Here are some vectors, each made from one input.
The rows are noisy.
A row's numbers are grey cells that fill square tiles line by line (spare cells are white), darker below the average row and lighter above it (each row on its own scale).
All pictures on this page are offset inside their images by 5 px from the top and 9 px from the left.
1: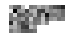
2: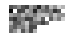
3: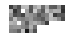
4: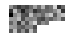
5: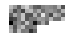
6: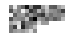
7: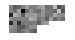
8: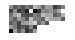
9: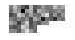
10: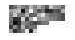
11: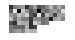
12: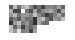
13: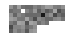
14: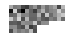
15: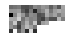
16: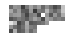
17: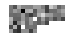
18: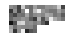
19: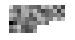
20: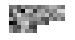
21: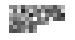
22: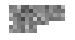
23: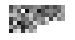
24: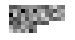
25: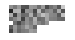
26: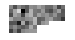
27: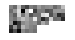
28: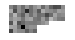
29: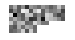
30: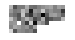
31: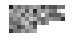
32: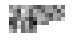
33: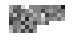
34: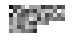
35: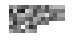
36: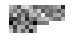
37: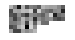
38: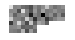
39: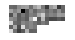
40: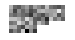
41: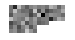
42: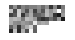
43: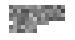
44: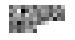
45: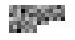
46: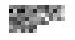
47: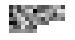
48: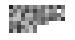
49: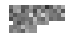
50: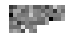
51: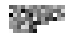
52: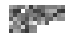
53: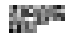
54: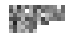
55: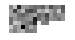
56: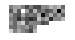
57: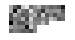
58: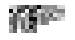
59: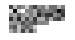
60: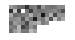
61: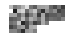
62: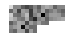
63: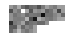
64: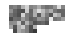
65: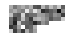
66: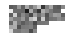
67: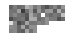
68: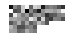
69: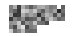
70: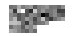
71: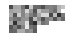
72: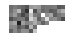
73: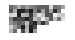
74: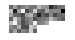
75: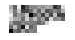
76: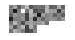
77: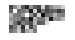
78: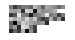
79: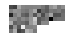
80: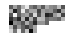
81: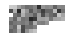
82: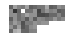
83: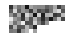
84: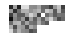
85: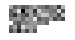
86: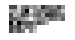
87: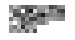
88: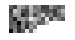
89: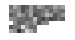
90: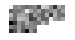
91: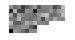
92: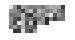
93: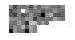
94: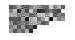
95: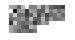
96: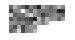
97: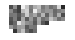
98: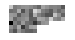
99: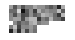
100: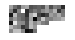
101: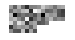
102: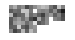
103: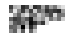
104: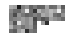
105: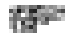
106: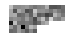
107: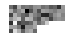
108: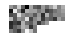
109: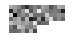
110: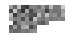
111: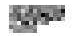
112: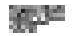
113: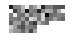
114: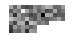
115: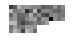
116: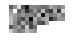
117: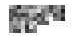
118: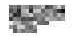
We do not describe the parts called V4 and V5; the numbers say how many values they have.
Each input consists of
four true/false values and a value of V5, together with either a point on a 6-point line, or a value of V4.
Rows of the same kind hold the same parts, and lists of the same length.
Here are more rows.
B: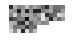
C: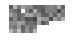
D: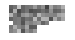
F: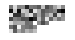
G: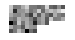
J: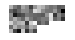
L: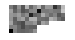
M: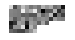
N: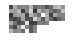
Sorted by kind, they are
B, D, L, N
C, F, G, J, M

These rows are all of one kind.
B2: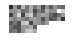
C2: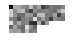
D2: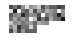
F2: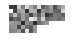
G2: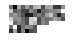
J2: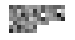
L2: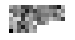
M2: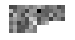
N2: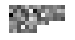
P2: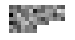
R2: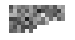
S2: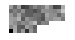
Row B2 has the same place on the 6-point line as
M2 and P2.
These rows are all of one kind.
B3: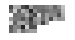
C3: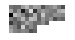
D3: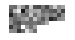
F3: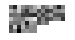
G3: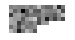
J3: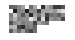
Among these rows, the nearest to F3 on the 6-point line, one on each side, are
C3 and J3.
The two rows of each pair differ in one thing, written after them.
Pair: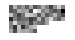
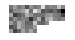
one of the four true/false values
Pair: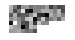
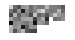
the value of V5
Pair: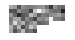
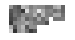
one of the four true/false values
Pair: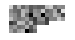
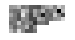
one of the four true/false values
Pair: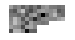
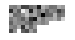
the value of V5
